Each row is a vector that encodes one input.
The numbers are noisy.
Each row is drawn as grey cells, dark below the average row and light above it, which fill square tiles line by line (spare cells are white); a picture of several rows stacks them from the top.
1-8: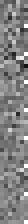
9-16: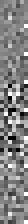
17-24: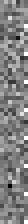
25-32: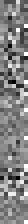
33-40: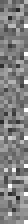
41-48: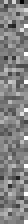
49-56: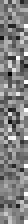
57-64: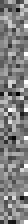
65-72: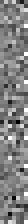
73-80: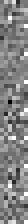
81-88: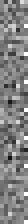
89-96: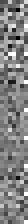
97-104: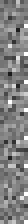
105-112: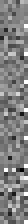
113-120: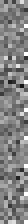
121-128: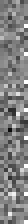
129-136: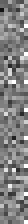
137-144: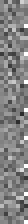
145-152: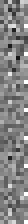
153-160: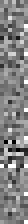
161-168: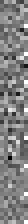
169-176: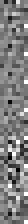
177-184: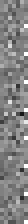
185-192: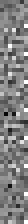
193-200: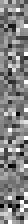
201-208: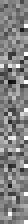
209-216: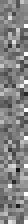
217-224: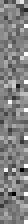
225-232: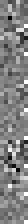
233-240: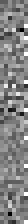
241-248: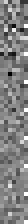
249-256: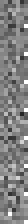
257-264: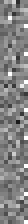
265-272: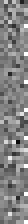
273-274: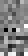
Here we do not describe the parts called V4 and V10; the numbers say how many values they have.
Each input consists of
either a point on a 9-point line and a true/false value, or a value of V4 and a value of V10.
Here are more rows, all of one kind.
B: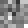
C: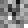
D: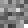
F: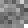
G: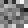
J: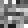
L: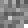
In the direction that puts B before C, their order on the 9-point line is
B, F, D, J, G, C, L.
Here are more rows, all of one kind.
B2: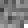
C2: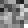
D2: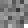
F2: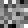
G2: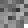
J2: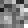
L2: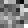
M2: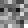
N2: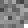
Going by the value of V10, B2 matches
M2 and N2.
